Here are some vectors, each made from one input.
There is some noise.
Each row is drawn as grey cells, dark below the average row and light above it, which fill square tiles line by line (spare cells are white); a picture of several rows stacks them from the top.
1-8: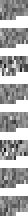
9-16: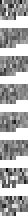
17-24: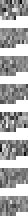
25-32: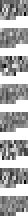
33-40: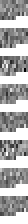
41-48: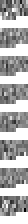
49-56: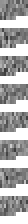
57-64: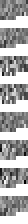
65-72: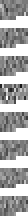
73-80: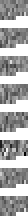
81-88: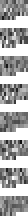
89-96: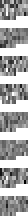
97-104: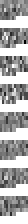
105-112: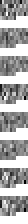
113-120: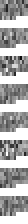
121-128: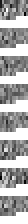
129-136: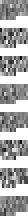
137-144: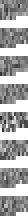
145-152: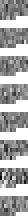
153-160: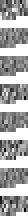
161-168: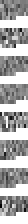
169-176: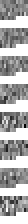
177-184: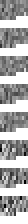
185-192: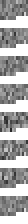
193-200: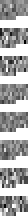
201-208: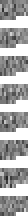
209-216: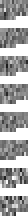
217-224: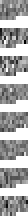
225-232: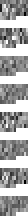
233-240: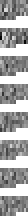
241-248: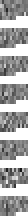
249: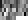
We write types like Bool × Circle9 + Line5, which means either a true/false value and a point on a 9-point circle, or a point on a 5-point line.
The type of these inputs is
Circle17 + Line8.
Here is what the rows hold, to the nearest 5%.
About 70% of them hold a point on a 17-point circle. The rest hold a point on an 8-point line.
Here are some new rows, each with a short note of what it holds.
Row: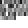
a point on an 8-point line
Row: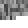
a point on a 17-point circle
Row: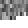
a point on a 17-point circle
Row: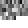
a point on an 8-point line
